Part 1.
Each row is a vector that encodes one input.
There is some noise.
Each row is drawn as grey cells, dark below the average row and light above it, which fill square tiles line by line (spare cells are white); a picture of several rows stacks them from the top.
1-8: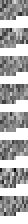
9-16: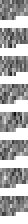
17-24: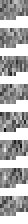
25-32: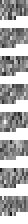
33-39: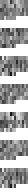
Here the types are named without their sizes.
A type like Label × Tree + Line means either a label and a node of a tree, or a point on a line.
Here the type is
Label.
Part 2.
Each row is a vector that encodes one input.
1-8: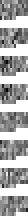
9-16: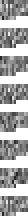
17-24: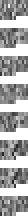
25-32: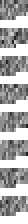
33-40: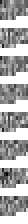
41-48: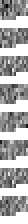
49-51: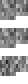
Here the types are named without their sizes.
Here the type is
Tree.
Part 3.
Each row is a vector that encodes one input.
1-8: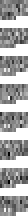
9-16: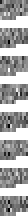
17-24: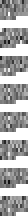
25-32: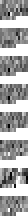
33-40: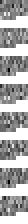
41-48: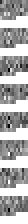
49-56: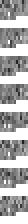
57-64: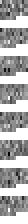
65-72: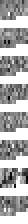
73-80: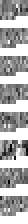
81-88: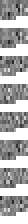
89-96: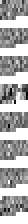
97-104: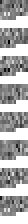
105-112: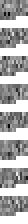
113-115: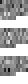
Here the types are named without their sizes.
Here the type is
Bool × Bool × Bool × Bool + Unit.
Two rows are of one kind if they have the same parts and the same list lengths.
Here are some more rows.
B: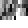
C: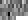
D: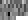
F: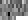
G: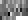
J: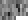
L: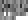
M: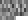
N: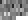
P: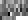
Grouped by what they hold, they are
B
C, D, F, G, J, L, M, N, P

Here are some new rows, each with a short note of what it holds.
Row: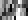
a fixed value
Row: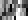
a fixed value
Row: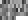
four true/false values
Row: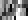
a fixed value
